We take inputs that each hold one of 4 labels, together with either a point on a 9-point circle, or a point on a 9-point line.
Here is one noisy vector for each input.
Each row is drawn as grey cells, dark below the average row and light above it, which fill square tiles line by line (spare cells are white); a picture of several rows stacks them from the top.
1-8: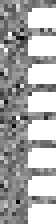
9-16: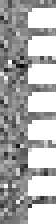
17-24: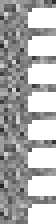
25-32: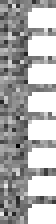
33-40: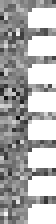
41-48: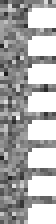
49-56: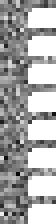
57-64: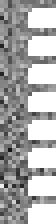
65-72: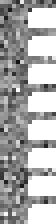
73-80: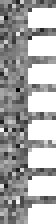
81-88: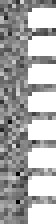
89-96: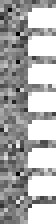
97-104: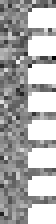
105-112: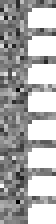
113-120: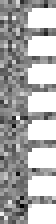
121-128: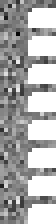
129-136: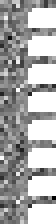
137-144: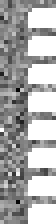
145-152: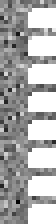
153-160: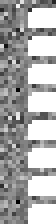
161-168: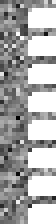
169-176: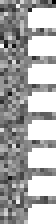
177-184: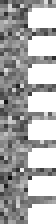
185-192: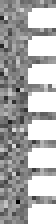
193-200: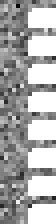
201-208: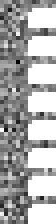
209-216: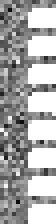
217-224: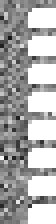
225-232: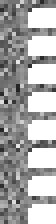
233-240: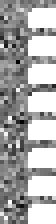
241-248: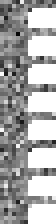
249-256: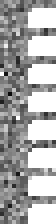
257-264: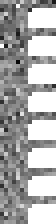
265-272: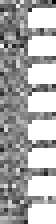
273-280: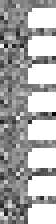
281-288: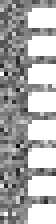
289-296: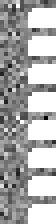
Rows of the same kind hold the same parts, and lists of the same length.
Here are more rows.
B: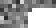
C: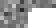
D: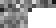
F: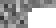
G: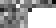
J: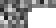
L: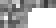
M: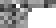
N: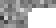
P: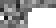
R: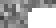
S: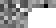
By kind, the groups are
B, C, J, P
D, F, G, L, M, N, R, S

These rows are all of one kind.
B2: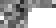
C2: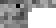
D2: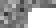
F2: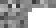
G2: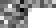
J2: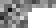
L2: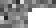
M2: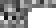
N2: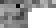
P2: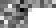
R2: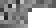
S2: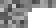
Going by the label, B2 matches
D2, G2 and P2.
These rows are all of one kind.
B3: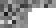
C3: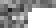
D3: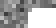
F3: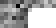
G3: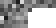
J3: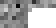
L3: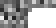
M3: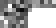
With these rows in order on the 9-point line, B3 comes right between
D3 and G3.
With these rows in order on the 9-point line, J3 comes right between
D3 and F3.
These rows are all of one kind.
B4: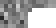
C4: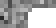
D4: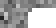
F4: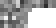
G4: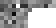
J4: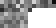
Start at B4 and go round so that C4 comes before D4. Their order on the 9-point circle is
B4, G4, J4, F4, C4, D4.
